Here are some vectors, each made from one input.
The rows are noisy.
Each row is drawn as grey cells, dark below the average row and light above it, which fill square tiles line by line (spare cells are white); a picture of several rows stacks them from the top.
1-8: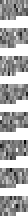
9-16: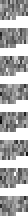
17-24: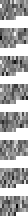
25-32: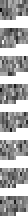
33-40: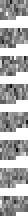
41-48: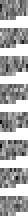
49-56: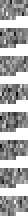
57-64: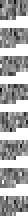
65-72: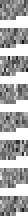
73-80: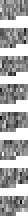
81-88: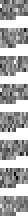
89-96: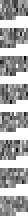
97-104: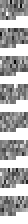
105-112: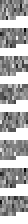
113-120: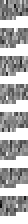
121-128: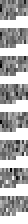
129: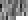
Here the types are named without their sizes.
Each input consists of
a point on a circle and a node of a tree.
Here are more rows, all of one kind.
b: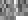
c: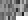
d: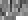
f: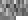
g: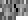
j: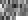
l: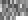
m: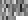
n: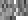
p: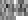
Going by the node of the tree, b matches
f, m, n and p.
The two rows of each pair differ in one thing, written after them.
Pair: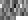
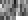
the place on the circle
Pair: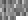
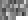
the place on the circle
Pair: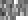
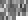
the place on the circle
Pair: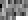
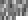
the node of the tree
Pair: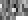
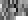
the place on the circle
